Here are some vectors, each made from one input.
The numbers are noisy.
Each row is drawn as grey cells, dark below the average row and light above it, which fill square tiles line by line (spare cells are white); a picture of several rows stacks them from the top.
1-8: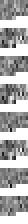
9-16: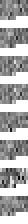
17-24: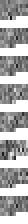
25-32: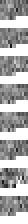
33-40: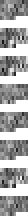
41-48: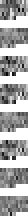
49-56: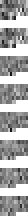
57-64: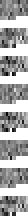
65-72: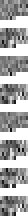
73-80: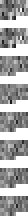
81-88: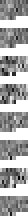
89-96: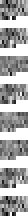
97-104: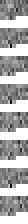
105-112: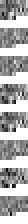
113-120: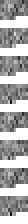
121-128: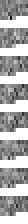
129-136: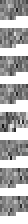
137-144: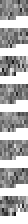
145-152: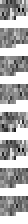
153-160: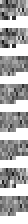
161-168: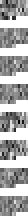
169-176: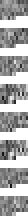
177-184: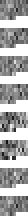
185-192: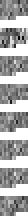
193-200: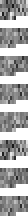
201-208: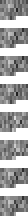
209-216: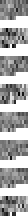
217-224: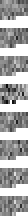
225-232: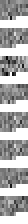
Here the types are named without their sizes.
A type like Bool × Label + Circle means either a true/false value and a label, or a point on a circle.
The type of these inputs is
Bool × Bool × Bool + Line.
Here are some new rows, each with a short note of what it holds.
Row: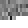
three true/false values
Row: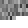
three true/false values
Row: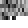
a point on a line
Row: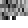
a point on a line
